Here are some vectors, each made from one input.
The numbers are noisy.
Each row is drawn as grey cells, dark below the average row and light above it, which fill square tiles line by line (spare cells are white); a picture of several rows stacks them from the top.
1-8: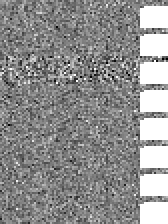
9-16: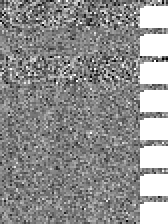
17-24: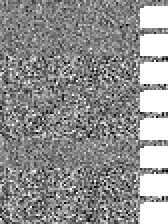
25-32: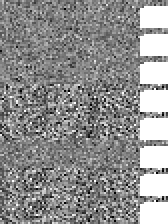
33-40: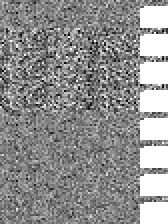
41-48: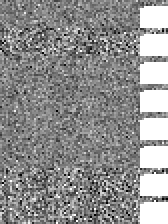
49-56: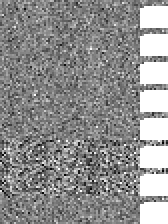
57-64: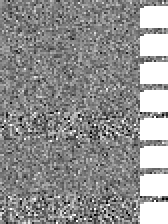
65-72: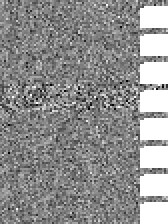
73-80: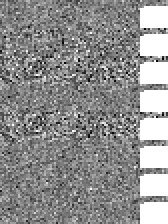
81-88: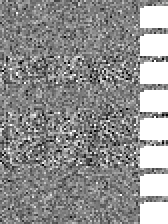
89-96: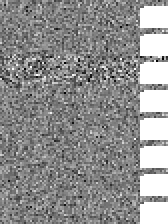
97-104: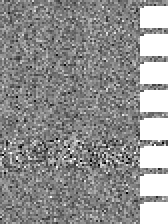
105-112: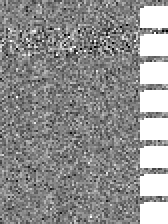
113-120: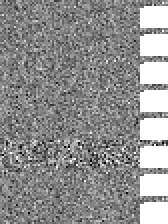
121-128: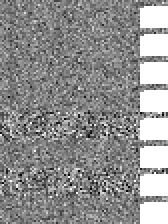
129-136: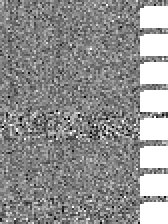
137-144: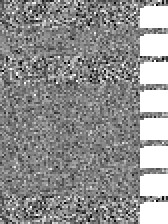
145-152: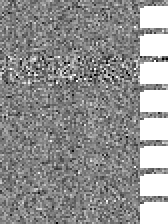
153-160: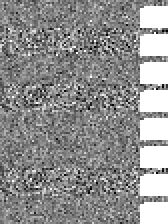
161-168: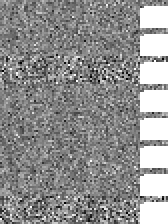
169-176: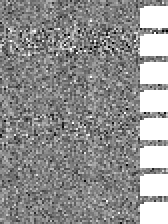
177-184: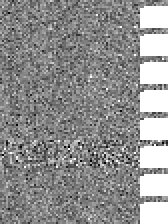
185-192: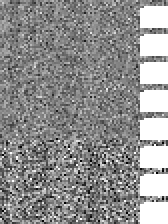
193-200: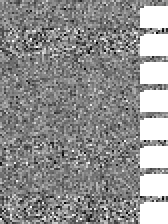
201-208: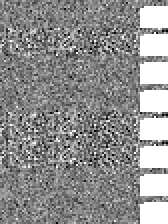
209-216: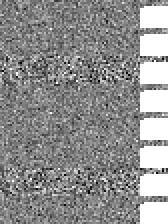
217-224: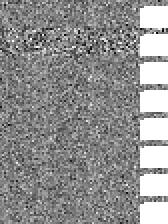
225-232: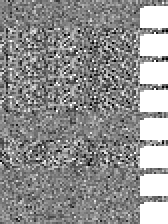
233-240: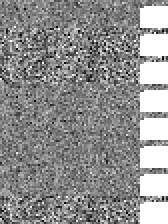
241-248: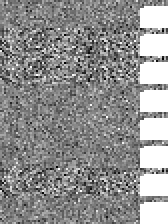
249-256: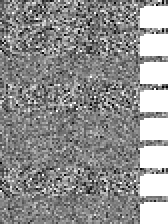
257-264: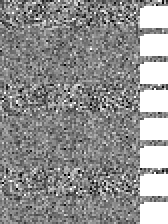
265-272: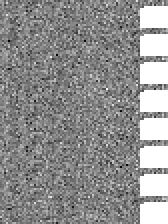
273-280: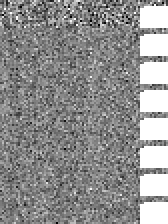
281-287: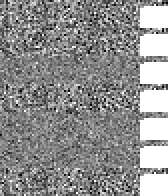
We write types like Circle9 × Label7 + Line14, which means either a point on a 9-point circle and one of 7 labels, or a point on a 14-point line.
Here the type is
Line8 + List2(Circle11).
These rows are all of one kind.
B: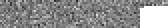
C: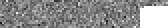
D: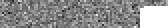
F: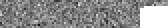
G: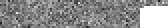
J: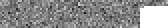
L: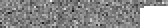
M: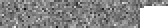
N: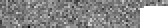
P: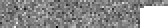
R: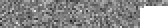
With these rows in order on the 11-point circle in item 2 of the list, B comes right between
P and R.
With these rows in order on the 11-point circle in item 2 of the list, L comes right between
F and J.
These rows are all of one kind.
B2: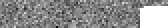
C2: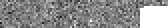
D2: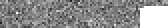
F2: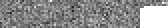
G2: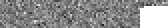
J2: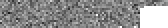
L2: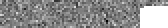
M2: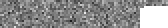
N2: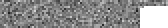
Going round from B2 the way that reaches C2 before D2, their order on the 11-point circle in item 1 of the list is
B2, J2, F2, C2, D2, M2, N2, G2, L2.
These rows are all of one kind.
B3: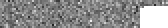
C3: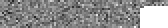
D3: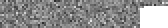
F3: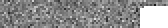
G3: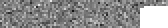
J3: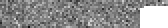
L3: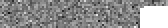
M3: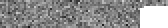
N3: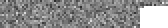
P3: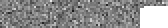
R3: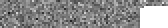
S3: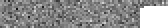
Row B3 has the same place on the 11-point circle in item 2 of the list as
D3 and N3.
